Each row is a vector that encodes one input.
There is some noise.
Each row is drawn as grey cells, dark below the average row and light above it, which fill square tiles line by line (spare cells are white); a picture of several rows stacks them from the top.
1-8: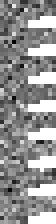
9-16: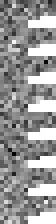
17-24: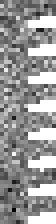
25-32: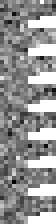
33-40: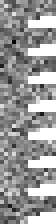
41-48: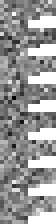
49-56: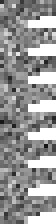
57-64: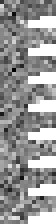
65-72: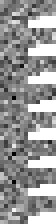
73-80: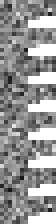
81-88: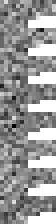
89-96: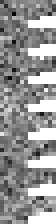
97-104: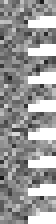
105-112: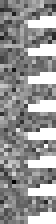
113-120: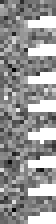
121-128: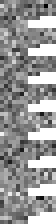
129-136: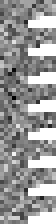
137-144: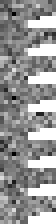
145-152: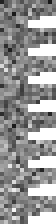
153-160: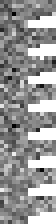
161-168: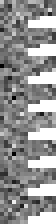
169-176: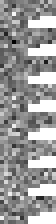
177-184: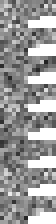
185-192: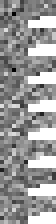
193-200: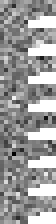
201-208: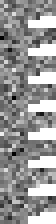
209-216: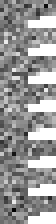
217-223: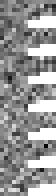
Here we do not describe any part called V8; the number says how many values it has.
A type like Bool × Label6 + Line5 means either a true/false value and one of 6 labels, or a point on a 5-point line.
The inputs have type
(Line5 + Line6) × V8 + List2(Line7).
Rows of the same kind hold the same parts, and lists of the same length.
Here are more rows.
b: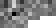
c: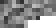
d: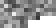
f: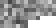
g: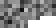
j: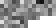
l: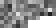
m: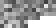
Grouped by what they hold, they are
b, c
d, j, m
f
g
l

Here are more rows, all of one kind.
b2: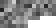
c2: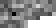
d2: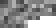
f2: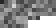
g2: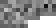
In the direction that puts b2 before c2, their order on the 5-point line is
b2, f2, c2, d2, g2.
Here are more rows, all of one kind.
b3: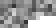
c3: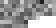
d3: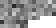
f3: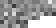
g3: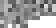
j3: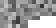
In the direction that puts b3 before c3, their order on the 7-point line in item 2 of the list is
d3, b3, f3, c3, j3, g3.
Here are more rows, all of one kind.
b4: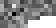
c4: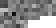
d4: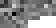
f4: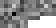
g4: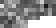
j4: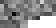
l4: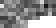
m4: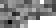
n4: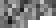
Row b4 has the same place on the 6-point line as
g4 and l4.
